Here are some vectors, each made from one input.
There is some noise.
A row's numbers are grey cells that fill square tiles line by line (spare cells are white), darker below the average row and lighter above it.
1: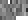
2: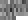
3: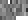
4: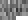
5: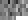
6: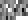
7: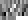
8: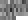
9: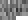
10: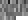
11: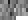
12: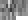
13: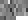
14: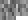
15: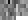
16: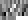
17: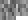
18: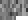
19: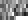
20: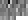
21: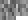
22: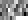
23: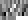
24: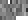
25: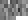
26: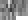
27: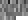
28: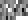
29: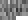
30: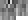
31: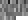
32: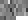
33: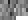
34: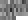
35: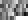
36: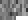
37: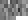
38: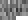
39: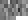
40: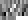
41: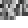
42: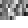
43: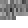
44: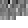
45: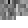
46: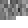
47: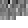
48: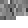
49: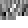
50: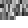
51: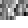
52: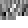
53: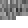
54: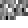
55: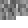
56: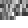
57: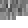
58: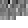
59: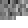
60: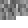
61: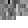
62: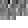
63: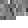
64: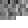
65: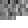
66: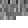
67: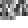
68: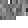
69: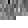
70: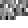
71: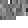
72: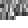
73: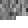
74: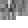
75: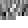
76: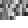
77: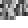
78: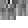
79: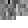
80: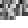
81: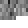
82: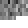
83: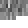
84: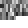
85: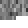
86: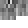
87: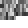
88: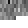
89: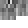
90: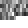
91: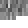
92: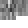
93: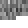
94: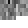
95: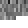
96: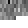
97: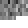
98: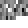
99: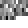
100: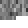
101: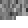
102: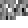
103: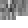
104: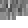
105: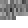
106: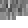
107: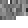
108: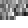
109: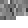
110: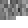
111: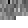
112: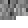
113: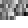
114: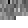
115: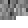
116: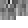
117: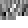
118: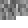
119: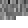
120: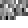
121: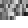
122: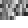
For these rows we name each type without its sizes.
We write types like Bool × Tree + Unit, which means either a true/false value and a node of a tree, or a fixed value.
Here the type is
Bool × Bool × Bool × Bool + List(Line).
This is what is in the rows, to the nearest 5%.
About 70% of them hold four true/false values. The rest are lists of points on a line.
